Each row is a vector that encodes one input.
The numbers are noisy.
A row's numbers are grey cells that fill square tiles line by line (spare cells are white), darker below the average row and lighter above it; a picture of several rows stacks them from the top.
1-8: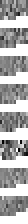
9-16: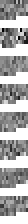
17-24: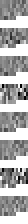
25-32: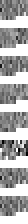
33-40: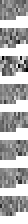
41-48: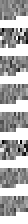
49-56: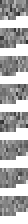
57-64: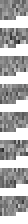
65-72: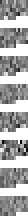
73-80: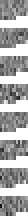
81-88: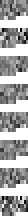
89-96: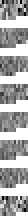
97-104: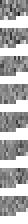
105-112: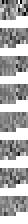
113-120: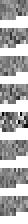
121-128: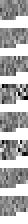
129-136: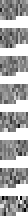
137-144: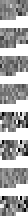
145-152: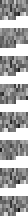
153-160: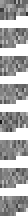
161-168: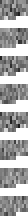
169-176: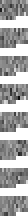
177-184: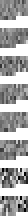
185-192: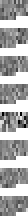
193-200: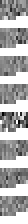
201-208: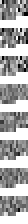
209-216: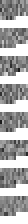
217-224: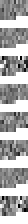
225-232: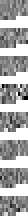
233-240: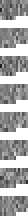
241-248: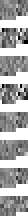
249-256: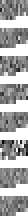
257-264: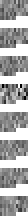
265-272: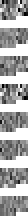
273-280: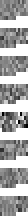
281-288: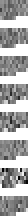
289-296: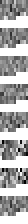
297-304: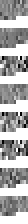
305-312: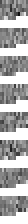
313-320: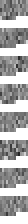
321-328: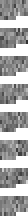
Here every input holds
a true/false value, together with either a fixed value, or a node of a 9-node tree.
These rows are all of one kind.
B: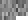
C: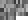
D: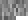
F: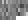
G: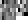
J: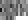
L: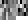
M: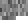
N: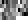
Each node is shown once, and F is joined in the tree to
B.
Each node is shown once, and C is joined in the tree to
G.
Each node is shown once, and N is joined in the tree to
D, G and M.
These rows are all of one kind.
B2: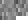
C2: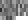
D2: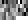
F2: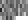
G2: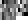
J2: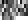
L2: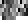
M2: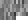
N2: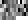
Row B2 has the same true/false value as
C2, F2 and M2.
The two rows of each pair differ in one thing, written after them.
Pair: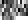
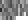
the true/false value
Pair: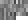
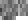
the node of the tree
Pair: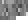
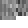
the node of the tree
